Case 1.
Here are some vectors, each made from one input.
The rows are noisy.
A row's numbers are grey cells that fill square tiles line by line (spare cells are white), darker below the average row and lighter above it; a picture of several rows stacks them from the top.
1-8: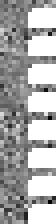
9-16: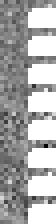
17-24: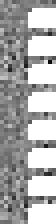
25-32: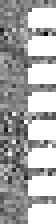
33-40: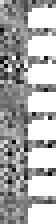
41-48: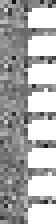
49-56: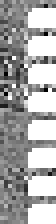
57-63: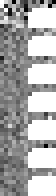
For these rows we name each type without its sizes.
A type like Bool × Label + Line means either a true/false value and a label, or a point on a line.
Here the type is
List(Line).
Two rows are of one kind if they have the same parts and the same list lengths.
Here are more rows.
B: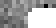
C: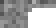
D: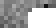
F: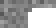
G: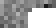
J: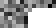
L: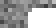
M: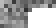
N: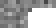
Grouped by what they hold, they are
B, D, G, L
C, F, M, N
J

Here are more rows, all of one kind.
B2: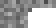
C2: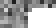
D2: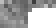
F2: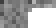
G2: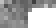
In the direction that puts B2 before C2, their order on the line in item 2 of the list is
B2, D2, G2, F2, C2.
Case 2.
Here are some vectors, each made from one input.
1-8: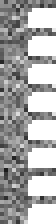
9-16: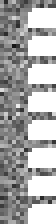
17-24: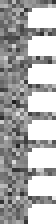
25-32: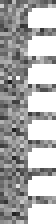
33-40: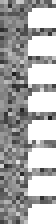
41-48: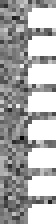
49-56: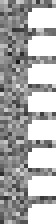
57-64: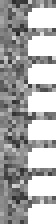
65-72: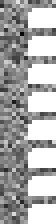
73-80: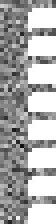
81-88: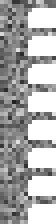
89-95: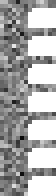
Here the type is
Line5 × Line10 + Line8.
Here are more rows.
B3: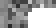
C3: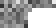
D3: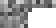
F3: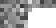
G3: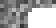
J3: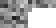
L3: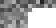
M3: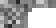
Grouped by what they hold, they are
B3, F3, G3, L3, M3
C3, D3, J3

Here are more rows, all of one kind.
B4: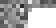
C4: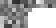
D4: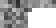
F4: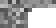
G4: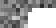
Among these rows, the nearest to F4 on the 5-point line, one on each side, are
B4 and D4.
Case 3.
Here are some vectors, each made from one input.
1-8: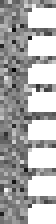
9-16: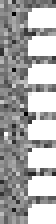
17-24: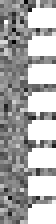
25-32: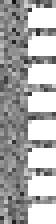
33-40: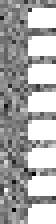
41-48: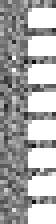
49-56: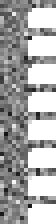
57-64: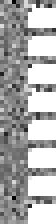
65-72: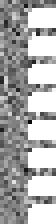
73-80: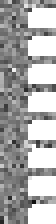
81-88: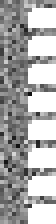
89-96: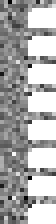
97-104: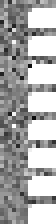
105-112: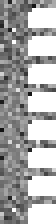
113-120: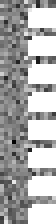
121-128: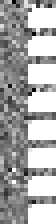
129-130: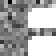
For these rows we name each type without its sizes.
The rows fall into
2 kinds.
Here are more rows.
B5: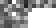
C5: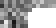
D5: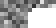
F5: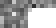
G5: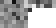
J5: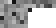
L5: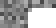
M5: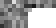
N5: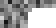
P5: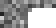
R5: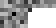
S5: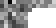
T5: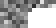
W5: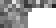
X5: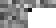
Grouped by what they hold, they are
B5, C5, D5, F5, L5, M5, N5, P5, R5, S5, T5, W5
G5, J5, X5

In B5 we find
a point on each of two lines and three true/false values.
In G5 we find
a point on each of two lines.
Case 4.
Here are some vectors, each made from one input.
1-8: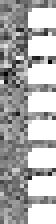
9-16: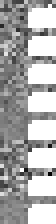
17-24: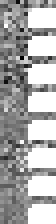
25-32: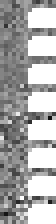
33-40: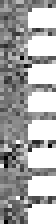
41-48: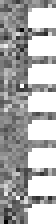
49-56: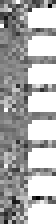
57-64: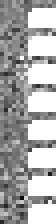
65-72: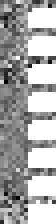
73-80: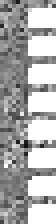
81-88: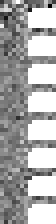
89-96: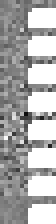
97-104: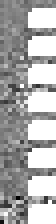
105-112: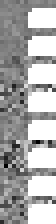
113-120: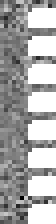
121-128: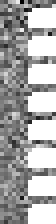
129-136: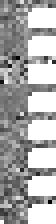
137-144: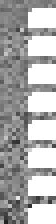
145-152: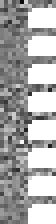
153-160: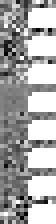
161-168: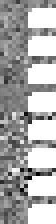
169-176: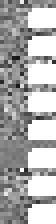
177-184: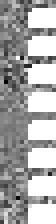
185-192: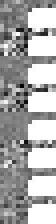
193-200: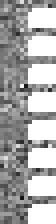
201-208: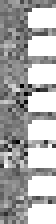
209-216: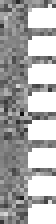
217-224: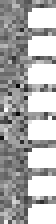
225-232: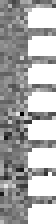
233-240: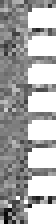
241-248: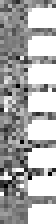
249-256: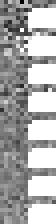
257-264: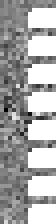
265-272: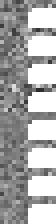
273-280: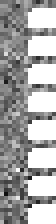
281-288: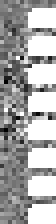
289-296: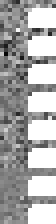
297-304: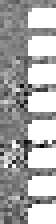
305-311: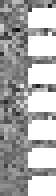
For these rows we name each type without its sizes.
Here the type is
Bool × (Tree + Unit).
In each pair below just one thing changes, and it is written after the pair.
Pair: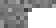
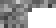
the true/false value
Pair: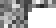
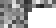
the node of the tree
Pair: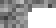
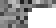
the true/false value
